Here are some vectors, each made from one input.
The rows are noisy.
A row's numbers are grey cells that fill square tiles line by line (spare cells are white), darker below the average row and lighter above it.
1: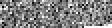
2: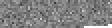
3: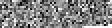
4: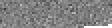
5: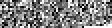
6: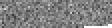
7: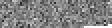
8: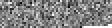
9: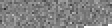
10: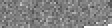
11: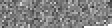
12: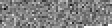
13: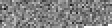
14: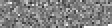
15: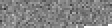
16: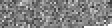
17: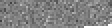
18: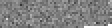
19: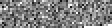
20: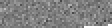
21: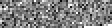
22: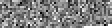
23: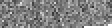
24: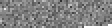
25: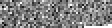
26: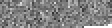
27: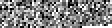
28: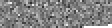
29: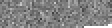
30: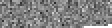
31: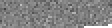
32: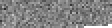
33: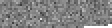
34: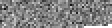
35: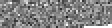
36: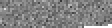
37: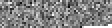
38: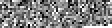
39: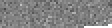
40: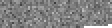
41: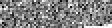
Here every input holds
a list of up to two points on a 4-point line.
